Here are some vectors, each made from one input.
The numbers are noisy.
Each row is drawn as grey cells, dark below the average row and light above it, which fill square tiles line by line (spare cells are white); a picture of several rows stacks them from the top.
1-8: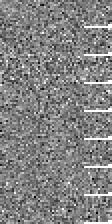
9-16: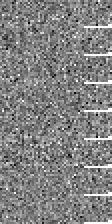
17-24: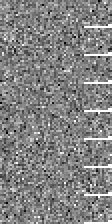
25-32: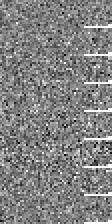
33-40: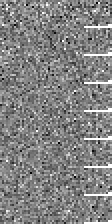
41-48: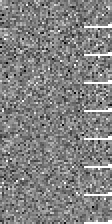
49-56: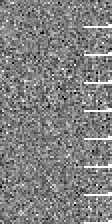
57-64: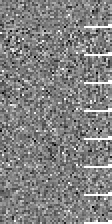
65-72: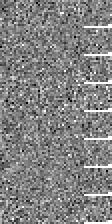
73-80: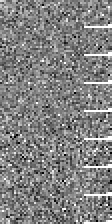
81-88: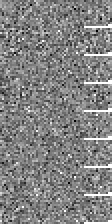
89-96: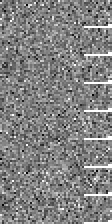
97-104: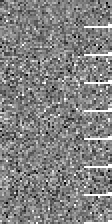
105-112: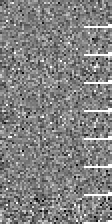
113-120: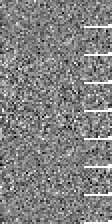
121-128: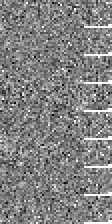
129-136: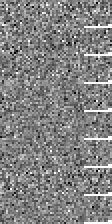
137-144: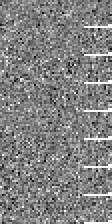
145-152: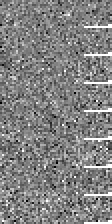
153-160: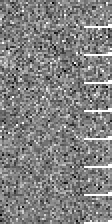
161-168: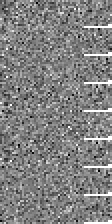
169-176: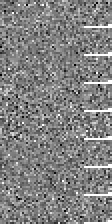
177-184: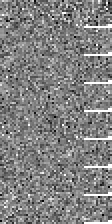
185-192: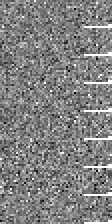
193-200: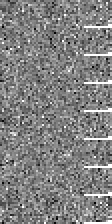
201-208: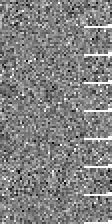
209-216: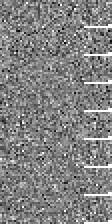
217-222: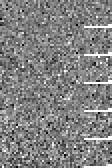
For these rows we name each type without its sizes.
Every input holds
a point on a line, together with either a point on a circle, or four true/false values.
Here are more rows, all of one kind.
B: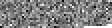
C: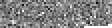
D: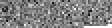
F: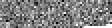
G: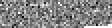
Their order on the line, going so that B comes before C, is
F, B, D, C, G.
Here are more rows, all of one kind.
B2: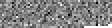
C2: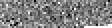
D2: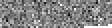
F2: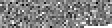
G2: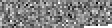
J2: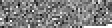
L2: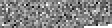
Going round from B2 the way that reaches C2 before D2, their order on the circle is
B2, C2, D2, F2, L2, G2, J2.
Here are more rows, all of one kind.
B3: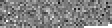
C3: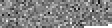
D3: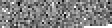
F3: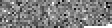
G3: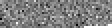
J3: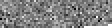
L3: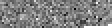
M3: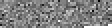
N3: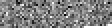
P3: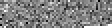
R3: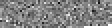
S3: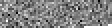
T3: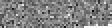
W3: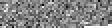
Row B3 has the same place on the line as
G3, L3, R3 and T3.
